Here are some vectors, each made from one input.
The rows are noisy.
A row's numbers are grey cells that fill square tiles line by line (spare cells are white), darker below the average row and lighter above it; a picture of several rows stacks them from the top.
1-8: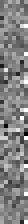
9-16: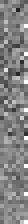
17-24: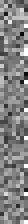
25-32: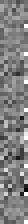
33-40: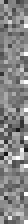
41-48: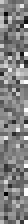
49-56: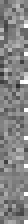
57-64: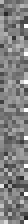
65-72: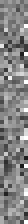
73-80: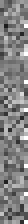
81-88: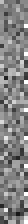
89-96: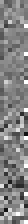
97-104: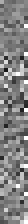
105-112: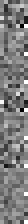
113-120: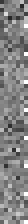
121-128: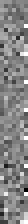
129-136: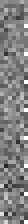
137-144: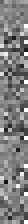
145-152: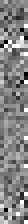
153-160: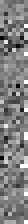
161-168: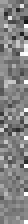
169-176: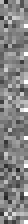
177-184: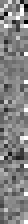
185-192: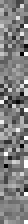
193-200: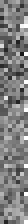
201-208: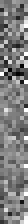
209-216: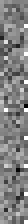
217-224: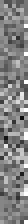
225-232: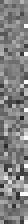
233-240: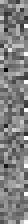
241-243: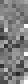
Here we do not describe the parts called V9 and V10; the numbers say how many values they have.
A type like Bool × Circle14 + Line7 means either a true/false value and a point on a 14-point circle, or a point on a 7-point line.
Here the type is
(Line8 + V10) × V9 + List2(Line4 + Line5).
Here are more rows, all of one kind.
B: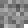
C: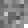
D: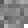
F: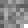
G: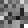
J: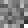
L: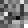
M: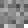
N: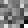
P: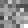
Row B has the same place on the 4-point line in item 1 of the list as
C, M and P.
